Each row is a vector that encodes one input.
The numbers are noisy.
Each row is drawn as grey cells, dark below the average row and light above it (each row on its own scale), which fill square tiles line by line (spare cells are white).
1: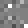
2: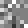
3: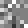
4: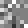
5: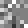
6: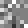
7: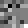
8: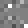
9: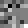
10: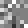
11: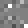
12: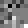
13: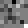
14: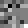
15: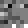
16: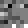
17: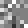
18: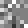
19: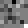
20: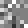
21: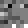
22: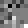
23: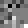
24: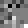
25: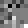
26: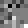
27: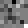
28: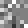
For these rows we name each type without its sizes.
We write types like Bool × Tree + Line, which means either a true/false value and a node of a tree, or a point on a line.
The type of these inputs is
Line.
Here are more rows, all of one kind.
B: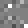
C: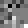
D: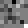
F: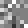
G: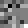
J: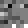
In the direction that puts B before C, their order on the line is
F, B, D, J, G, C.
